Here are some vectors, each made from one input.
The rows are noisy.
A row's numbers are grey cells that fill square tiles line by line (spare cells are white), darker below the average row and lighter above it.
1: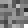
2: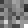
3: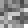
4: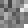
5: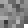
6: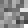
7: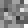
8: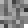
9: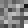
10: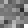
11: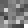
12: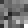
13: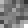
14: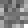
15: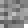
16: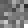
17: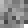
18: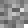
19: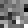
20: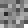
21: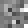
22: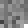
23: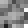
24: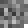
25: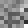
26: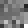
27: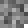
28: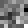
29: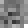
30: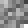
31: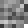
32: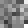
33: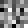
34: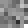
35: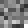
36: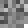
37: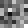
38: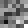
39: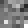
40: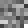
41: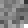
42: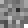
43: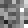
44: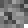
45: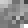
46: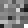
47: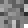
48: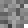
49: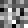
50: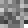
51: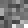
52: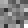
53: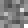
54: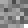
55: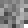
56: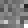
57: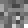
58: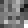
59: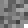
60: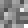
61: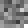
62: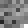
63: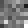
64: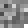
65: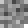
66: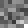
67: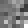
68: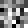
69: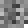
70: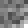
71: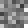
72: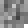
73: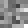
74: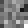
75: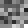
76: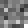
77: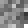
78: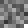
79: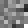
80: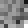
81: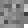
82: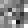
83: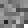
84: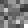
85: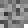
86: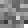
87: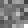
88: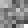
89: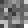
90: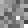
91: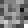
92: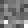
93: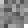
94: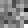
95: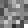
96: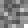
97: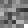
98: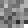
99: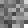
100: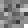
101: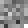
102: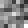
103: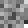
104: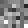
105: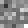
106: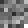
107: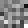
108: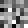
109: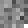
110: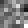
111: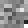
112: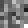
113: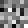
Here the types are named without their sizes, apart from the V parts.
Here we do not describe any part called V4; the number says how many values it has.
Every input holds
a list of items, each a label and a value of V4.
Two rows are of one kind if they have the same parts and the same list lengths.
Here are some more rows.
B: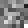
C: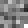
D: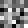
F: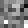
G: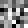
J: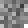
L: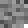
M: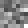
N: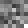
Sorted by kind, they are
B, C, F
D, G
J, L, M, N

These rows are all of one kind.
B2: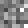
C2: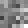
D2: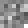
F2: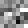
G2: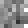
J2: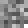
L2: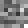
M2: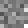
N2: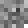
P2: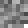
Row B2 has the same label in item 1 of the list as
D2, F2, L2 and P2.
